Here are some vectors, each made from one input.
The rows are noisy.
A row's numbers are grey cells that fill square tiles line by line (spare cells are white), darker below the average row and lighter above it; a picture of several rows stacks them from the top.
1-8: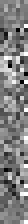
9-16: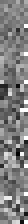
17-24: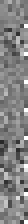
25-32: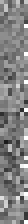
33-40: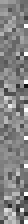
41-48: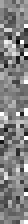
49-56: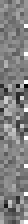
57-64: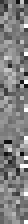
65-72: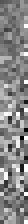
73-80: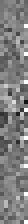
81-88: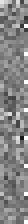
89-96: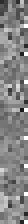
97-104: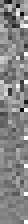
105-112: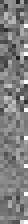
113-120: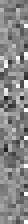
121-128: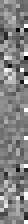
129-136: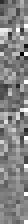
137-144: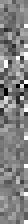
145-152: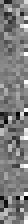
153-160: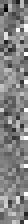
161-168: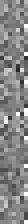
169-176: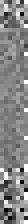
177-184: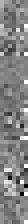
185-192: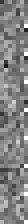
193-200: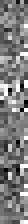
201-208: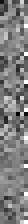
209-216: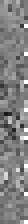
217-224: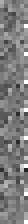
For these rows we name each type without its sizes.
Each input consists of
a true/false value, together with a list of points on a line.
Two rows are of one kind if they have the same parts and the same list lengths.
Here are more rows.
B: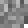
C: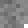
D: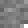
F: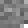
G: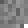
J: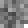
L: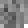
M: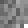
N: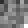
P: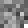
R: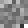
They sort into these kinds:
B, C, M, P
D, F, N
G
J, L, R

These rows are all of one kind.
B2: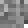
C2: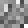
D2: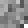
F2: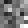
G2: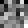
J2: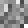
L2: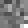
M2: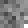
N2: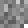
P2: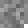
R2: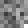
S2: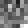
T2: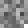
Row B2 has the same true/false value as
F2, L2 and S2.
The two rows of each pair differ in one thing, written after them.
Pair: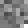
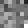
the true/false value
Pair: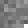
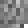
the true/false value
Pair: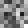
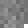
the true/false value
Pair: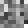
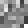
the place on the line in item 1 of the list
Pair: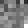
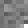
the true/false value
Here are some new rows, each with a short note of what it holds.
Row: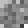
a true/false value, together with the empty list
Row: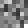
a true/false value, together with the empty list
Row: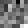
a true/false value, together with a list of one item
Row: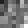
a true/false value, together with a list of one item
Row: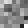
a true/false value, together with the empty list
